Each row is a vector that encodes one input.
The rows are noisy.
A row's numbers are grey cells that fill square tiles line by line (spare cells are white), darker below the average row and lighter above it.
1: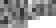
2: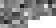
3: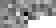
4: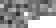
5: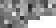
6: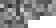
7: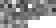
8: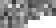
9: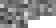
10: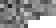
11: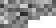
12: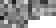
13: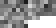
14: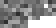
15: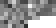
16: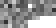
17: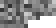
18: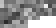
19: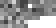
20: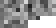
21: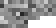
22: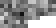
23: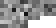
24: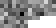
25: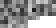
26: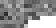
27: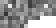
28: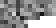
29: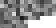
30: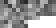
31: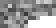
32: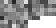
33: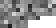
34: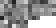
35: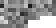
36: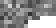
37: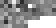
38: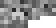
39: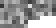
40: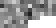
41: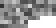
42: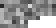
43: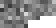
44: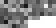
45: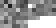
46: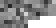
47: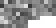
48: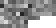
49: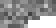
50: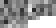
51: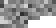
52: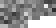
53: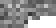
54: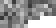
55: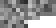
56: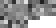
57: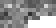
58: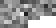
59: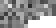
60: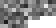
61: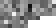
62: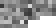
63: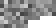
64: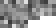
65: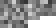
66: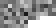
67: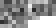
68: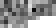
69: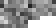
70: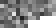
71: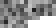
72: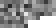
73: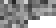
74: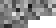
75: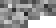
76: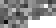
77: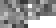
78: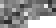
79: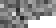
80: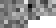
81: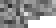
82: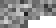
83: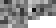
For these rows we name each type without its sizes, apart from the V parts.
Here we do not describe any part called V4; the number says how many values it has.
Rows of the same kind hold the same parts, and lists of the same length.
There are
2 kinds of row.
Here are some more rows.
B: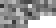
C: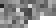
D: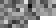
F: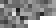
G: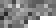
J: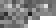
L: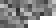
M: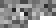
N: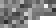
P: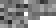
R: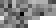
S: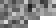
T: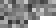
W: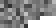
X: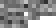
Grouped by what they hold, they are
B, C, M, R
D, F, G, J, L, N, P, S, T, W, X

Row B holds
a true/false value and a value of V4.
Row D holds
a point on a line and a true/false value.
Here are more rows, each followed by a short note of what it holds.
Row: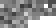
a point on a line and a true/false value
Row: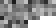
a point on a line and a true/false value
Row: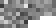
a true/false value and a value of V4
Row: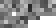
a point on a line and a true/false value
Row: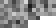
a point on a line and a true/false value
